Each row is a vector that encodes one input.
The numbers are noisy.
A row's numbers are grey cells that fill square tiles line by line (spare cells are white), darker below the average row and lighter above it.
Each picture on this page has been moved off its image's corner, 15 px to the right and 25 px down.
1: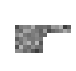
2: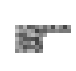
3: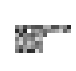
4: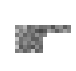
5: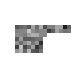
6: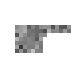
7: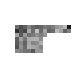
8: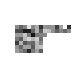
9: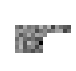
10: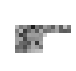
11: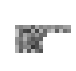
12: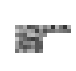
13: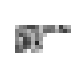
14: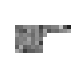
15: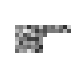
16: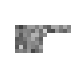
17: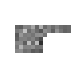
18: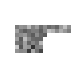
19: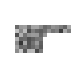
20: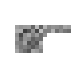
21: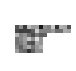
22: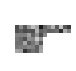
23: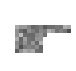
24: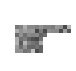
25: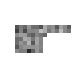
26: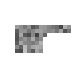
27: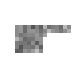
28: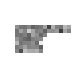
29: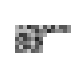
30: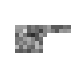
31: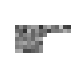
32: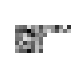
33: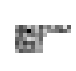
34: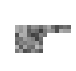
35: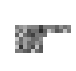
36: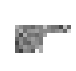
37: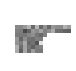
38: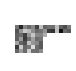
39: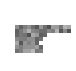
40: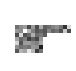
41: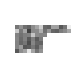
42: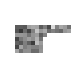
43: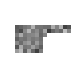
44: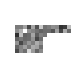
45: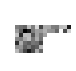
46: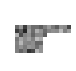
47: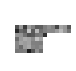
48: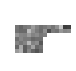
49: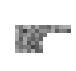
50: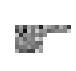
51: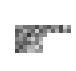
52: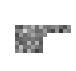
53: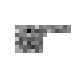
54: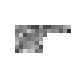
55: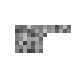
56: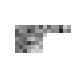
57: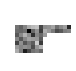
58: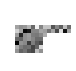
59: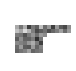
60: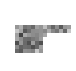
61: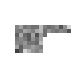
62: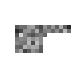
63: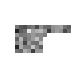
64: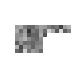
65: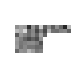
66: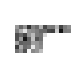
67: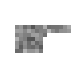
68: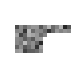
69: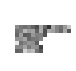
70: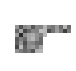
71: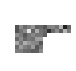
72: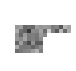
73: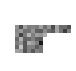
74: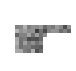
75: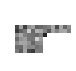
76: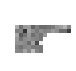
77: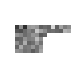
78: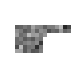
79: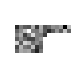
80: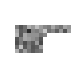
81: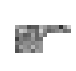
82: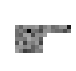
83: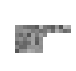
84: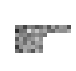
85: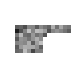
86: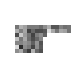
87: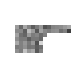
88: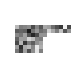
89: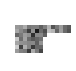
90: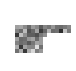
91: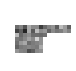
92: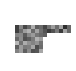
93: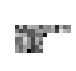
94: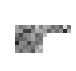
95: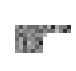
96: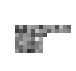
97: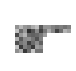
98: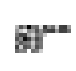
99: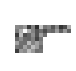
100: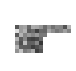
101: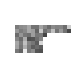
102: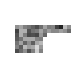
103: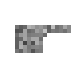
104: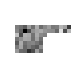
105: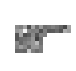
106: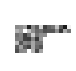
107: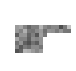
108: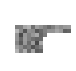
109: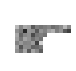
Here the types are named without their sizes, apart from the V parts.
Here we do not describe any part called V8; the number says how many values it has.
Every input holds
a point on a line, together with either a point on a line, or a value of V8.
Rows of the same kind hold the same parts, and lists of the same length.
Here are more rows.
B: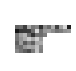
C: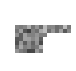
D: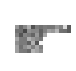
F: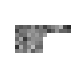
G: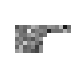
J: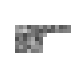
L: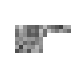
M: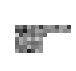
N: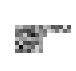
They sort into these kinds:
B, C, D, L, M, N
F, G, J

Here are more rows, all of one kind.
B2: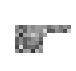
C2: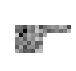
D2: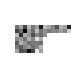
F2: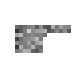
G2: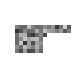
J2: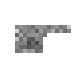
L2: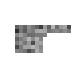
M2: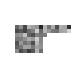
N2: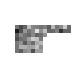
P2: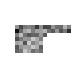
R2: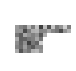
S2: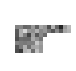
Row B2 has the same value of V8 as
D2, M2, R2 and S2.
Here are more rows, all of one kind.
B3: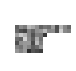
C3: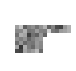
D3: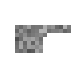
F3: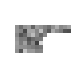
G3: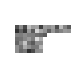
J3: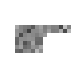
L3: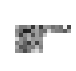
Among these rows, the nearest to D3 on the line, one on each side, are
B3 and J3.
